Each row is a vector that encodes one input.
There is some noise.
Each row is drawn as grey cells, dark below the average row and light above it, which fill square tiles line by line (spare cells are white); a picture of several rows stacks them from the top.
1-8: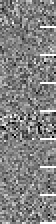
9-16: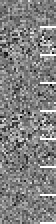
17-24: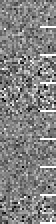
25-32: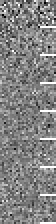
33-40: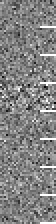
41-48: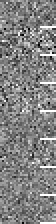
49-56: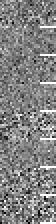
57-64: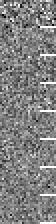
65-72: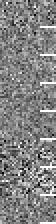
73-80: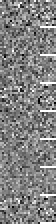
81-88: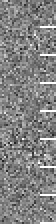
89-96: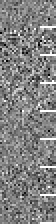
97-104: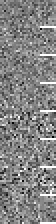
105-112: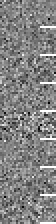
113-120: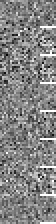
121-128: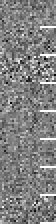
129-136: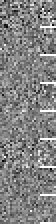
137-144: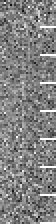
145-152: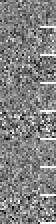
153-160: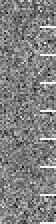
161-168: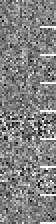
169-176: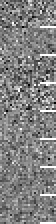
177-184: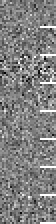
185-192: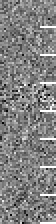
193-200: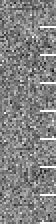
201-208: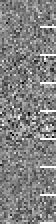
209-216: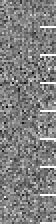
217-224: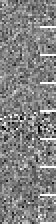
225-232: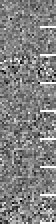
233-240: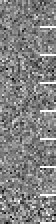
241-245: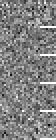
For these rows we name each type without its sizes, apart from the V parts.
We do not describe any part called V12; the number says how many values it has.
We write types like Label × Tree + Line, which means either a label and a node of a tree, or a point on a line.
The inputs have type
Circle × (Tree + V12) + Line.
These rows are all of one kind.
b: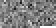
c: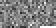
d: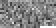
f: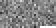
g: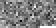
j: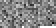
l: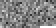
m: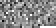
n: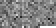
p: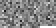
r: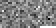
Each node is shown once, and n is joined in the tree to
b and r.
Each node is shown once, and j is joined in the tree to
b and g.
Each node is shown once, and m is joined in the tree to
d and l.
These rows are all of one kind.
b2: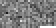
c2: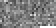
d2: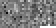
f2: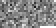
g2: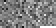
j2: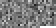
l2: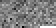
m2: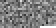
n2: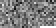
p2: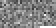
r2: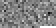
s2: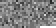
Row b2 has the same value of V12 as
g2, n2 and s2.
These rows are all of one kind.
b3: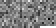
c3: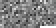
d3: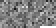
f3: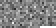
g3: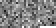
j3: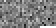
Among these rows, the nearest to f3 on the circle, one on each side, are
d3 and j3.
